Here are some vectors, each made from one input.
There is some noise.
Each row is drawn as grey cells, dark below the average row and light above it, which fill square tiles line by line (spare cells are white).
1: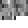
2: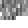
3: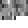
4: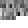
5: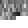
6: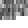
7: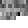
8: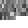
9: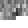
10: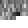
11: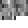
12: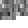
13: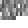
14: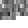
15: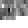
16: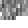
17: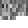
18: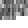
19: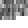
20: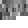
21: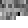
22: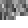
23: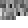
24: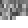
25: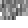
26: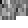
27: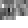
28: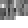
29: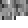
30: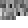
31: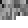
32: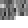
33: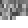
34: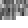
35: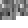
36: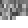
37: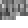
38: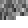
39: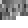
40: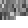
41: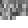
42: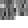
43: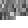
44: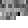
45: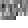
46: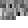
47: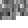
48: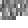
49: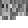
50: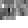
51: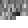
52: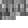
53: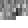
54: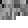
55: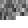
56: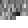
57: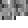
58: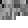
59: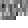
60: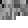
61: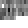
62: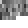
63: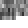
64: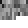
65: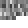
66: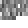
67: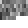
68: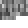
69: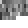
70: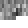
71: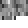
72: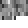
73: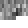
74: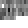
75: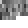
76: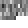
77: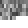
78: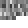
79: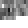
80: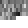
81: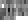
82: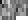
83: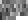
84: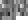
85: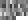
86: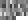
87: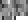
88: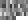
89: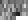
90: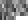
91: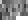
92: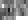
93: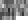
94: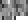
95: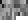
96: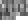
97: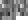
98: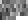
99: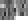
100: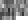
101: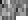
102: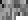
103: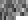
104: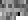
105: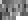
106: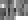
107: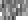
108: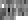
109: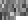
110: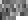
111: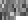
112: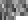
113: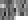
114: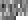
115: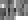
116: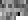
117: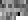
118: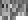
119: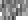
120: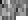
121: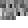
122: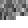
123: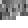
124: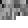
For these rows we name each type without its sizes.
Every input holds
either a point on a circle, or a point on a line.
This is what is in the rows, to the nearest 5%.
About 55% of them hold a point on a circle. The rest hold a point on a line.
